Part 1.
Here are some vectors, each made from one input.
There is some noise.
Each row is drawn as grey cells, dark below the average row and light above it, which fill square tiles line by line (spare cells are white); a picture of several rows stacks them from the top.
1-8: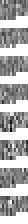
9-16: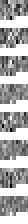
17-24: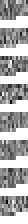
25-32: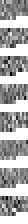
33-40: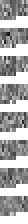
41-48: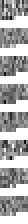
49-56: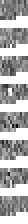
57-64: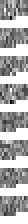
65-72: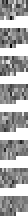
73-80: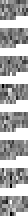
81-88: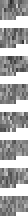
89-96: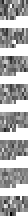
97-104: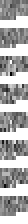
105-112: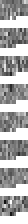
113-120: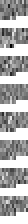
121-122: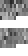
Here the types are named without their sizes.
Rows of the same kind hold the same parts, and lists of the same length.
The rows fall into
2 kinds.
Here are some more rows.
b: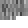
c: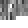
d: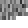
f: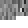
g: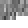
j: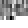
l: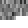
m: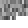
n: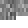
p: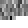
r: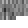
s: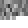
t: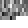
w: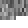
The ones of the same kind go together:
b, d, f, g, l, m, n, r, s, w
c, j, p, t

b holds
a point on a circle and four true/false values.
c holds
a point on each of two circles.
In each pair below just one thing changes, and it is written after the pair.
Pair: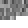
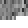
one of the four true/false values
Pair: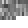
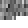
the place on the circle
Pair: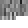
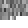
one of the four true/false values
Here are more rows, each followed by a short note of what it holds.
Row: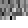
a point on each of two circles
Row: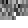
a point on each of two circles
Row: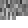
a point on a circle and four true/false values
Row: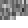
a point on a circle and four true/false values
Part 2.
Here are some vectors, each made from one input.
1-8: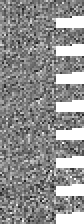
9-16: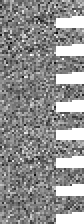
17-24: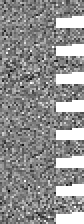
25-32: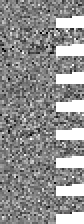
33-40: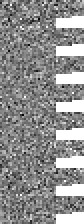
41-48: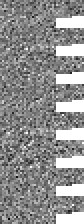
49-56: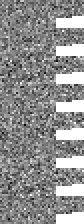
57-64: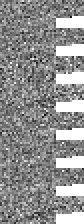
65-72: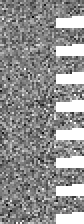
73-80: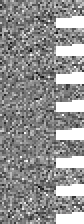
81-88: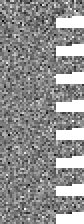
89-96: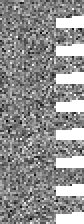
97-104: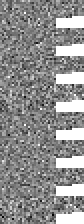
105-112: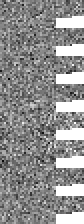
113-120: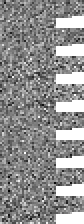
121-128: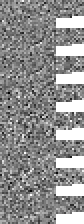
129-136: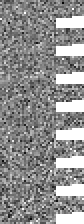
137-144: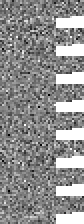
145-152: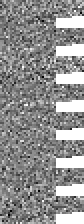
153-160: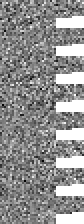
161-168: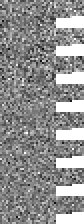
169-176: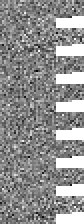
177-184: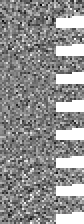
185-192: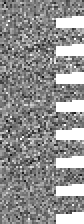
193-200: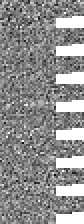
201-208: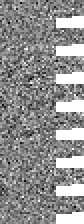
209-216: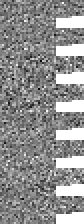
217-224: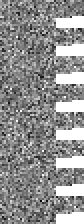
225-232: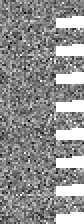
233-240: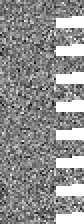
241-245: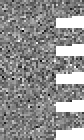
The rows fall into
2 kinds.
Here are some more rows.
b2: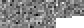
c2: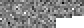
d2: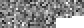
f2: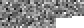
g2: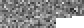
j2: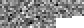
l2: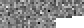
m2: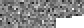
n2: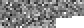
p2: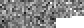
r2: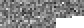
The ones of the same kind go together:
b2, c2, g2, l2, m2, r2
d2, f2, j2, n2, p2

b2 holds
a point on an 11-point circle and a true/false value.
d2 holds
a point on a 10-point line.
